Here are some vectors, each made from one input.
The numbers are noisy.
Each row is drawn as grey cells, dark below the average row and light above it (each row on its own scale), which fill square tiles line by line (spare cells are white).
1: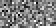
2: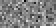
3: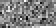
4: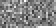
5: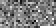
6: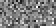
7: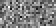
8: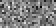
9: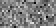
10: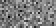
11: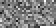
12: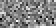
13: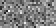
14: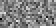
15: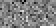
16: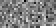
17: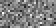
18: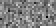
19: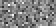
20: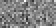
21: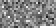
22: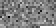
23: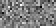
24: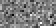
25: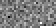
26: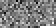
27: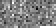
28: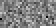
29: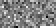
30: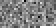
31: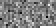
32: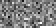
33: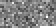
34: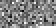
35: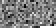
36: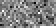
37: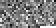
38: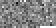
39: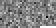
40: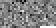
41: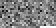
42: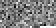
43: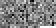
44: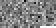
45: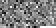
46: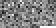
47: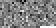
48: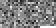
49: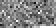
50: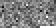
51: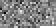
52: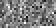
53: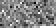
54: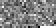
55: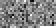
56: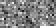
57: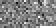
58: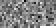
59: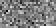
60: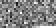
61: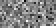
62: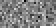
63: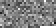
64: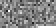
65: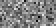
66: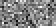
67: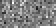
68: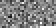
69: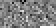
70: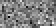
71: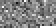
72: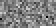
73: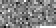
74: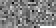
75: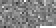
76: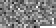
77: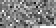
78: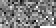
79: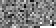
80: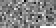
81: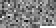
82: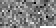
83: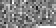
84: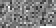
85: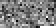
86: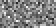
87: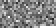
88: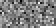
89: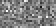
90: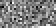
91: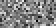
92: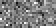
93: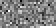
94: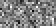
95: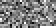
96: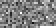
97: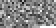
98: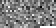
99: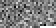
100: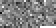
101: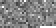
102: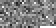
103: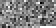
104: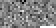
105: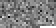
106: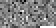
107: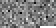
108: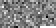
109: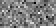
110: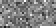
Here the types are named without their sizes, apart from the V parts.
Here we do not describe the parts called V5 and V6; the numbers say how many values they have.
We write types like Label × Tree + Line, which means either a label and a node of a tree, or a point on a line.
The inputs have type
(Bool × Label × V6 + Unit) × V5.
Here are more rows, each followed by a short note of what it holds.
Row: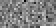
a value of V5
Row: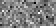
a value of V5
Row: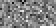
a value of V5
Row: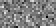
a value of V5
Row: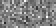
a label, a true/false value, a value of V5 and a value of V6
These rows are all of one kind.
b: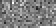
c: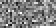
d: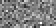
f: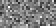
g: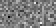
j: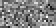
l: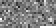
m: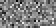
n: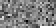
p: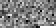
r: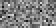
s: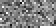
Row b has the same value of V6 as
m and r.
